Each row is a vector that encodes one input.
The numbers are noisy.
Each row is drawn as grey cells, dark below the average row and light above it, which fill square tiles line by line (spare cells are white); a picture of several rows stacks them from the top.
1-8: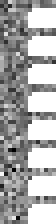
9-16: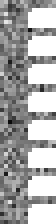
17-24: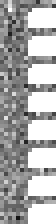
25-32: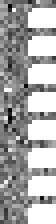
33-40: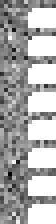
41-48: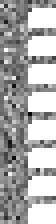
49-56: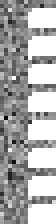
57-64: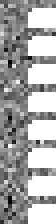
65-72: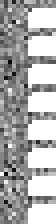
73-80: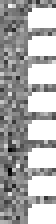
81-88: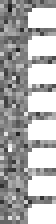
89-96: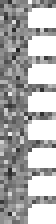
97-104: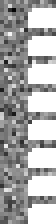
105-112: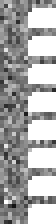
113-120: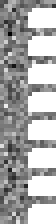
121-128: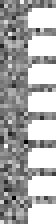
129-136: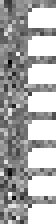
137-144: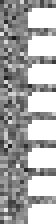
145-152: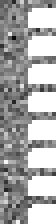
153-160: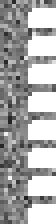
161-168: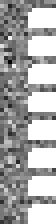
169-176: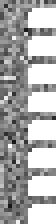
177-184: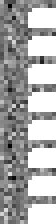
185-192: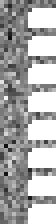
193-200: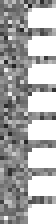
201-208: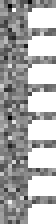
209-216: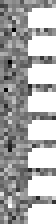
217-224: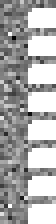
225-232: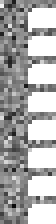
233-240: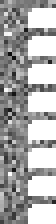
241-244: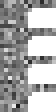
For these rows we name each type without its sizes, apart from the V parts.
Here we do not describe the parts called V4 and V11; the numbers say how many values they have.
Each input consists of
a value of V4 and a value of V11, together with either a label, or a point on a line.
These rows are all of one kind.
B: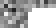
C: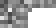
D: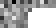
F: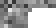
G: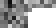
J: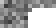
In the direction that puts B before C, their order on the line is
D, F, B, C, J, G.
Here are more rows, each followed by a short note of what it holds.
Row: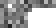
a label, a value of V4 and a value of V11
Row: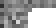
a label, a value of V4 and a value of V11
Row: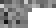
a label, a value of V4 and a value of V11
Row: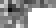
a label, a value of V4 and a value of V11
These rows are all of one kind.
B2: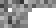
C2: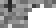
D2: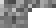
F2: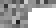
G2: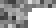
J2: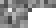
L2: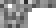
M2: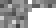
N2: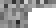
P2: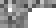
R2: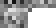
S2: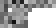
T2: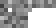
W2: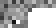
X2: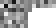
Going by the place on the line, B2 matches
F2, J2, L2 and P2.
